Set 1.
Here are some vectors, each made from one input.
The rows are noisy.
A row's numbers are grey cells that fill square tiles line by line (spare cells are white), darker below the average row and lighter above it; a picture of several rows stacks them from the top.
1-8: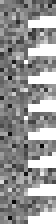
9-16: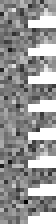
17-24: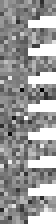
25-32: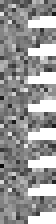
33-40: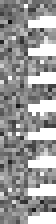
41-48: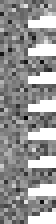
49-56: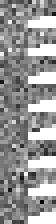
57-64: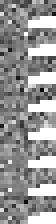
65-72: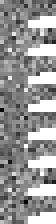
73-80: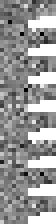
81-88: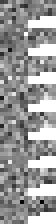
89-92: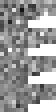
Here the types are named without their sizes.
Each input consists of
a point on a line, together with either a fixed value, or three true/false values.
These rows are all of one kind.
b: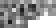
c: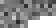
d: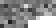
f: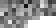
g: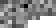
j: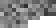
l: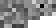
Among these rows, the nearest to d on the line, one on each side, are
b and l.
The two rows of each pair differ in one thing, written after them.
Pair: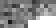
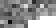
one of the three true/false values
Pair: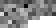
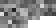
one of the three true/false values
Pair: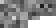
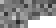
one of the three true/false values
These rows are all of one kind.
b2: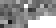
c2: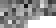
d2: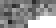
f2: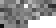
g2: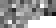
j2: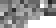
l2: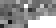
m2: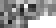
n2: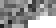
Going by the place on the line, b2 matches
d2 and l2.
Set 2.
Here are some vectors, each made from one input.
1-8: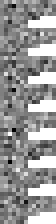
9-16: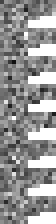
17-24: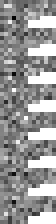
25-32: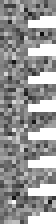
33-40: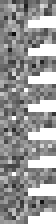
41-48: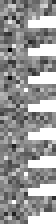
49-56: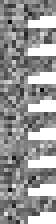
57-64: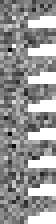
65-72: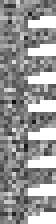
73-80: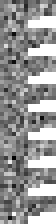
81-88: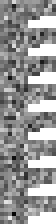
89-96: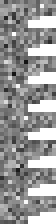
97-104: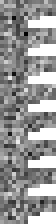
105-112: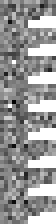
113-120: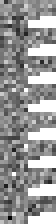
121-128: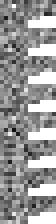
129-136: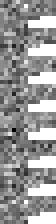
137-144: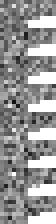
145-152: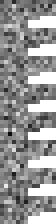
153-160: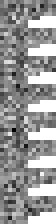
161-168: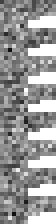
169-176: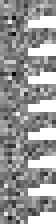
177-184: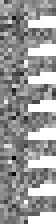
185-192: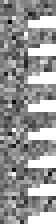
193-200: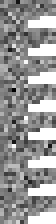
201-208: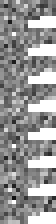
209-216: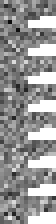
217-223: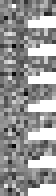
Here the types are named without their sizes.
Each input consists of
a point on a circle and three true/false values.
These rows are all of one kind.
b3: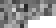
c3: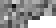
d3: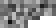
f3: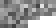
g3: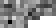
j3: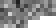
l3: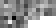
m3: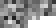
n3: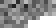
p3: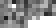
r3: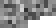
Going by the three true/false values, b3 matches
f3 and r3.
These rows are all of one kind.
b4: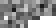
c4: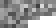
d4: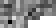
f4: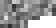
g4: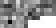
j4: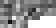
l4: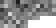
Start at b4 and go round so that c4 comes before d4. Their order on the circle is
b4, f4, c4, l4, j4, d4, g4.
